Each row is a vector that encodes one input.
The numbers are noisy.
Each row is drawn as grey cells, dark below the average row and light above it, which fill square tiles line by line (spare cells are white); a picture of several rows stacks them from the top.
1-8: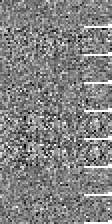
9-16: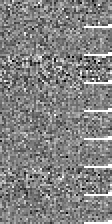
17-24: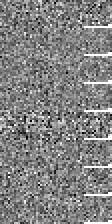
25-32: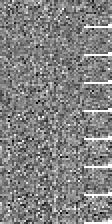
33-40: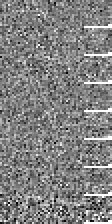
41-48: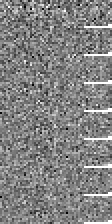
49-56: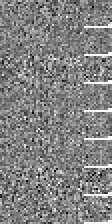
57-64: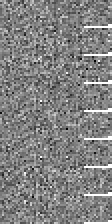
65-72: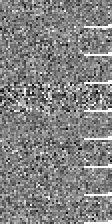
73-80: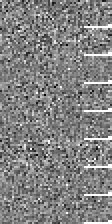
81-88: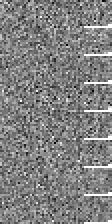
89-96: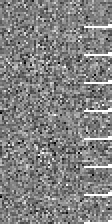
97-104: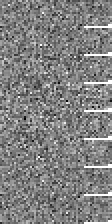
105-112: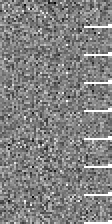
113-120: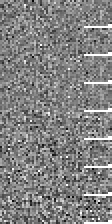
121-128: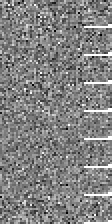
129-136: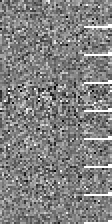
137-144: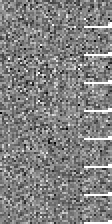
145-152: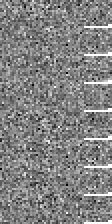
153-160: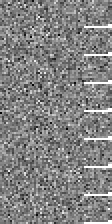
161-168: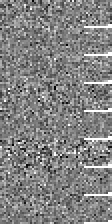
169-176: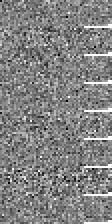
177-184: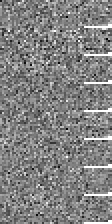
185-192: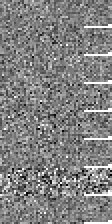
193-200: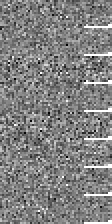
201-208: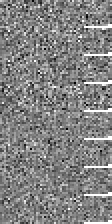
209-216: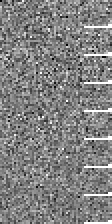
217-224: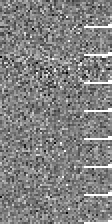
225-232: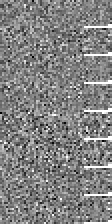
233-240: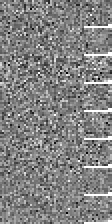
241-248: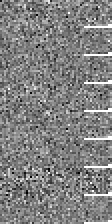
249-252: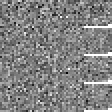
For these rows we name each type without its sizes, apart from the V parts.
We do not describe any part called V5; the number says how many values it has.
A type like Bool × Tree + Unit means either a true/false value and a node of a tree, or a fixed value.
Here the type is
Bool × List(V5) + Circle × (Tree + Unit).
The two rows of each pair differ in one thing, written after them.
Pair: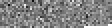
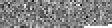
the value of V5 in item 2 of the list
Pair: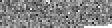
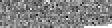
the value of V5 in item 2 of the list
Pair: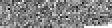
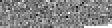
the value of V5 in item 1 of the list
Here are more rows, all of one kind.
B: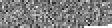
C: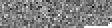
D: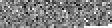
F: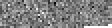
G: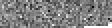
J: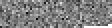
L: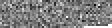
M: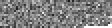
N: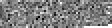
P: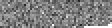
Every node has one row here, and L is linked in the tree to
N.
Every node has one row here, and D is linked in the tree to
J.
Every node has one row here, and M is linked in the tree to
B.
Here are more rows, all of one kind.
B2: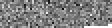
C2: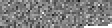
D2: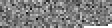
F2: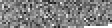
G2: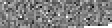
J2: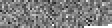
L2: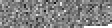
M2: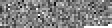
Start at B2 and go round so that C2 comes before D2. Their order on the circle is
B2, M2, J2, C2, G2, F2, L2, D2.
